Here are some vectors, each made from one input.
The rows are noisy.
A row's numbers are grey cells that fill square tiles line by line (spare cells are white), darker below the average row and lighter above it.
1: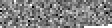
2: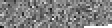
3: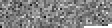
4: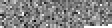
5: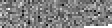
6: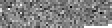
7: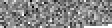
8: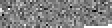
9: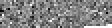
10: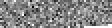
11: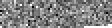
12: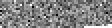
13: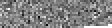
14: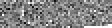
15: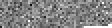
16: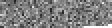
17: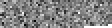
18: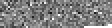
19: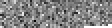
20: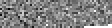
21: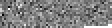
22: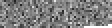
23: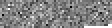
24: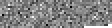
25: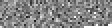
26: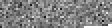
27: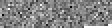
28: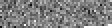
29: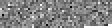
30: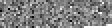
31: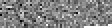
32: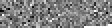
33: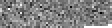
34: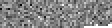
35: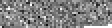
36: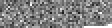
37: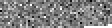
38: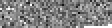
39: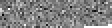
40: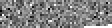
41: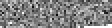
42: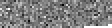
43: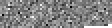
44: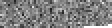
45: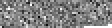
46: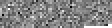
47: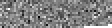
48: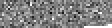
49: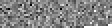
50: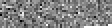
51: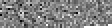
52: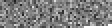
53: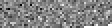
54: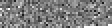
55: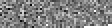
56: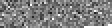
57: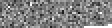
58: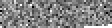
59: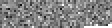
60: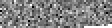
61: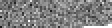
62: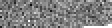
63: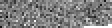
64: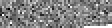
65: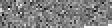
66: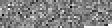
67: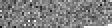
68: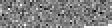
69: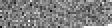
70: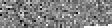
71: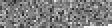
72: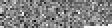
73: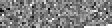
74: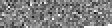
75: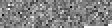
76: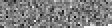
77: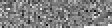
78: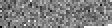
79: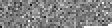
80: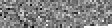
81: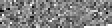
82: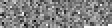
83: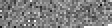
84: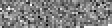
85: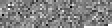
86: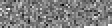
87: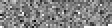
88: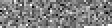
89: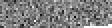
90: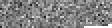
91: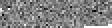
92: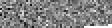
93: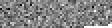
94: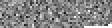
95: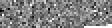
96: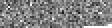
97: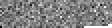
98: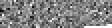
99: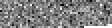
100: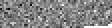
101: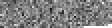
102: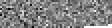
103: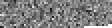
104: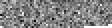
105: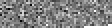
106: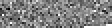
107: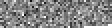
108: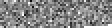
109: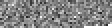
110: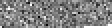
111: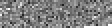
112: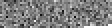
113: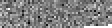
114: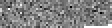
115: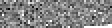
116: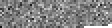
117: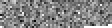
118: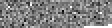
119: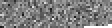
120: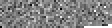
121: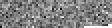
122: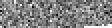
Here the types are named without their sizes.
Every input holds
a point on a circle, together with either a label, or a point on a line.
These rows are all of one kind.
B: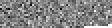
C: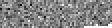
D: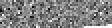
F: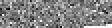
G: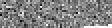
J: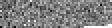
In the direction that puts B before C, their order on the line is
B, J, F, D, C, G.
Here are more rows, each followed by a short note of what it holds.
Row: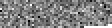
a point on a circle and a label
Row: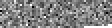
a point on a circle and a label
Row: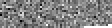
a point on a circle and a point on a line
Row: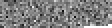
a point on a circle and a point on a line
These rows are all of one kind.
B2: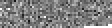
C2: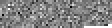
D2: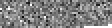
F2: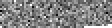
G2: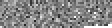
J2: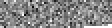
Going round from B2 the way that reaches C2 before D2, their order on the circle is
B2, C2, G2, J2, F2, D2.
